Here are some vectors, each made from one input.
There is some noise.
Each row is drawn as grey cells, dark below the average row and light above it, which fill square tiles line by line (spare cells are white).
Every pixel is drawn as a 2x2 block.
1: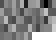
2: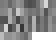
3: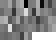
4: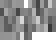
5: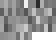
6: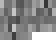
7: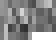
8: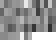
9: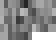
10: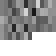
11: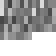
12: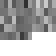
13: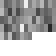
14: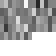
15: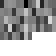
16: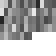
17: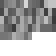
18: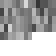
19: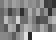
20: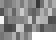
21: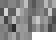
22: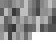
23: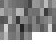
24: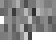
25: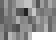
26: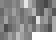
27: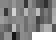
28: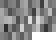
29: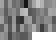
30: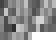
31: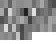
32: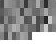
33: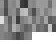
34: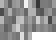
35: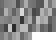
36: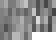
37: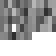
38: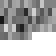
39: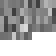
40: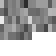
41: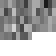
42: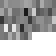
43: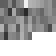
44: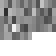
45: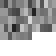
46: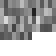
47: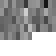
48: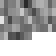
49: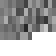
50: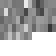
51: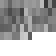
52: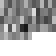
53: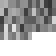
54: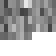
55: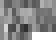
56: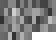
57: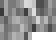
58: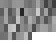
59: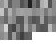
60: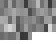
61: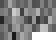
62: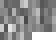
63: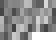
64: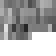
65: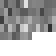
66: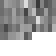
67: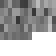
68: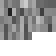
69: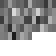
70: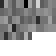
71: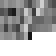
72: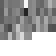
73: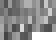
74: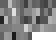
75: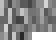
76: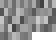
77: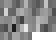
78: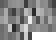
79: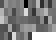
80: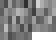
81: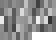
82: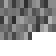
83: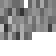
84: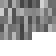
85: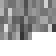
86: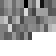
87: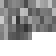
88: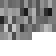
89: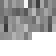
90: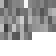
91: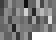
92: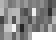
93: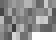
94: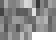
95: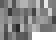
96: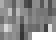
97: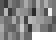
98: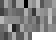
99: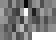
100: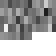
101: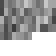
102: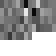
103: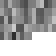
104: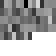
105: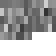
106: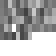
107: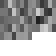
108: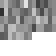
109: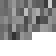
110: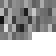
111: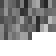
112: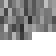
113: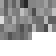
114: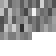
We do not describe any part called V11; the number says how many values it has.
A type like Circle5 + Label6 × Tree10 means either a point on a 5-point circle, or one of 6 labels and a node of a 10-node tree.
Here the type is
Bool × Line7 × V11.
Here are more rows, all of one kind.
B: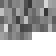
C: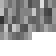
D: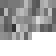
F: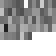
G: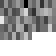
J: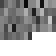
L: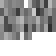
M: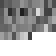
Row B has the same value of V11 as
J and M.
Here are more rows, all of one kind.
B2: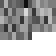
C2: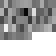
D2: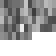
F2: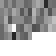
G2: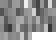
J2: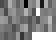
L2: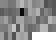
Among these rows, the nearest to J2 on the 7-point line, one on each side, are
B2 and F2.
